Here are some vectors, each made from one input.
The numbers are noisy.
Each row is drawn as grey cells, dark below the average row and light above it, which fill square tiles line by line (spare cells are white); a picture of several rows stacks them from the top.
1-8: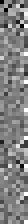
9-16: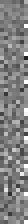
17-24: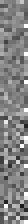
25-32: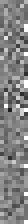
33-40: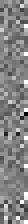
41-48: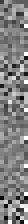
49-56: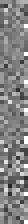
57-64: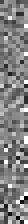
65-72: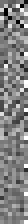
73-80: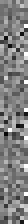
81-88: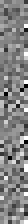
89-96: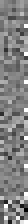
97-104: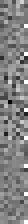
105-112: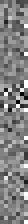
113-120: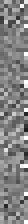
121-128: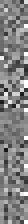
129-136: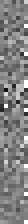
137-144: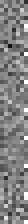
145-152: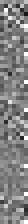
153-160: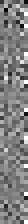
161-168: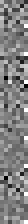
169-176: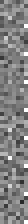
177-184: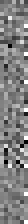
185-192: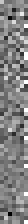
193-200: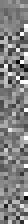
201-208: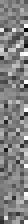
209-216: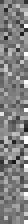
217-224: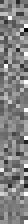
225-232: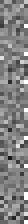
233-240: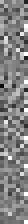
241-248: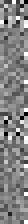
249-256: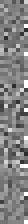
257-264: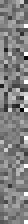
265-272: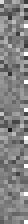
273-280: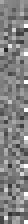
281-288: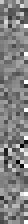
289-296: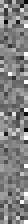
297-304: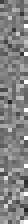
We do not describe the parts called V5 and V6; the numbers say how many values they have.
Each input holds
one of 9 labels and a value of V5, together with either a point on an 8-point line, or a value of V6.
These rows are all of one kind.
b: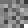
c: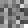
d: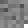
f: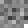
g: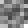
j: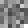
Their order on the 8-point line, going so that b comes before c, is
g, b, d, f, j, c.
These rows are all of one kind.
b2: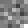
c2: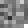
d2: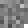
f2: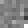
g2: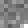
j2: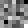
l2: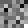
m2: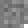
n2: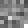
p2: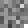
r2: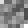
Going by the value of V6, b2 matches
g2 and p2.
